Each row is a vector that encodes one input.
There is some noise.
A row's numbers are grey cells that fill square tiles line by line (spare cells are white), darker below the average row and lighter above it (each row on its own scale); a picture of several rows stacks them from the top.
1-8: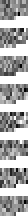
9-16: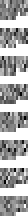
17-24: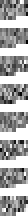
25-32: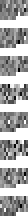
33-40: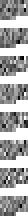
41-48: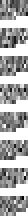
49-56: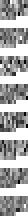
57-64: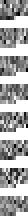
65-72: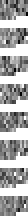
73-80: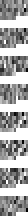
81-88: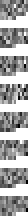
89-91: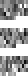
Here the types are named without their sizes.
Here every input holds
a point on a line and a true/false value.
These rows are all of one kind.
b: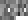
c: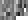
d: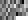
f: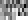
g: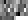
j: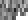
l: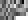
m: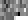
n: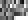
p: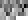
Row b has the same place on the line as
d, g, l and n.
